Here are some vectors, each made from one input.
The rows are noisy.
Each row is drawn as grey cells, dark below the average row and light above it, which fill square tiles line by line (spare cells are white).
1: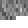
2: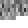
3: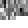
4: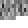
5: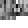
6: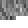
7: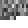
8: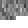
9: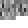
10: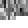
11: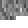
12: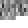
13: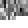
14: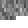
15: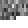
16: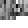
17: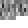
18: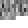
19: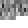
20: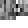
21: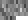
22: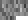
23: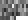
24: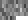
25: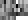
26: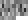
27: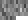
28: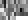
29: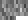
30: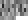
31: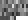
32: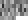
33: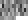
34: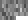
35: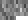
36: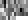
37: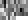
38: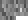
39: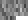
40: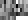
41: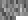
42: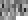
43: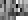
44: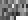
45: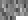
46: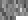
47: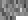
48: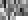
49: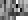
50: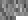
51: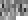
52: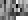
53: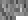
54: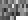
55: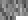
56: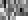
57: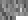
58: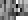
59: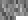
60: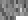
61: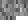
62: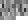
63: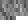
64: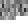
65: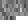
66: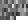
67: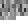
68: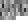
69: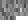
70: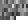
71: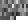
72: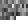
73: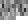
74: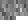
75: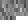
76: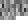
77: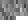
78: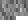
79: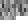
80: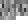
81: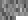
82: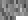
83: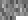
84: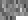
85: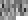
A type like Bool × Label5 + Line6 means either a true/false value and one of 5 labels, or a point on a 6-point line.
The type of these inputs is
Circle5.
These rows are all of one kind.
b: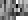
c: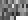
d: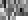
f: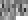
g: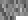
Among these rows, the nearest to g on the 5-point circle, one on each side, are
c and f.
